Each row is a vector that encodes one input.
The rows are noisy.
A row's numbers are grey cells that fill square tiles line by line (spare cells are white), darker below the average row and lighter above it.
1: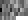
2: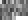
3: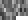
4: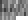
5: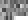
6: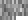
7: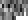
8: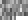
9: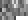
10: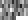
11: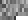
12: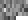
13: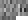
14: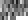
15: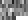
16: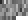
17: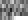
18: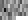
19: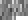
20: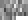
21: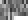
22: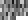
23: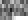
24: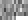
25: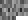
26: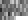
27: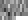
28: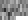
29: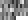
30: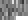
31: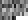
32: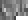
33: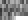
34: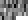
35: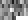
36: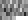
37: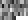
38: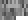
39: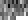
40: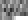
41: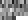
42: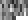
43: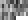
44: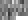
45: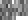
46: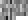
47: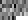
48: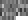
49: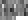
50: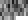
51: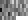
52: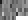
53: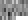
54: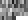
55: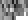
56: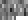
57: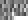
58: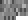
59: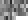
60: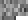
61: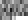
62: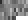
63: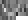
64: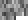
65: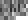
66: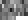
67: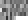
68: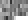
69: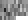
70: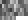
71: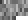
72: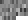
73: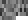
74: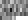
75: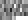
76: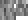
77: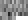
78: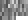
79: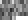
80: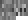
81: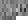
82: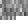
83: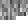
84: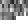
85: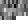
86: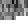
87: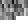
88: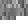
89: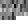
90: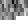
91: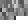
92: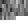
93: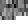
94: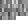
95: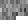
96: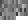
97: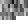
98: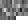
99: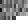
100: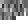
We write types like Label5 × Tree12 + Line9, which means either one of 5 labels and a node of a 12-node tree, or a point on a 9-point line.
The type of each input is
Circle8 × Circle8 × Line6.
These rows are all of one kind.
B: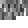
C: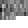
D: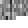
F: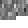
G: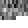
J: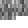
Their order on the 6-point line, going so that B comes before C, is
B, G, F, C, J, D.
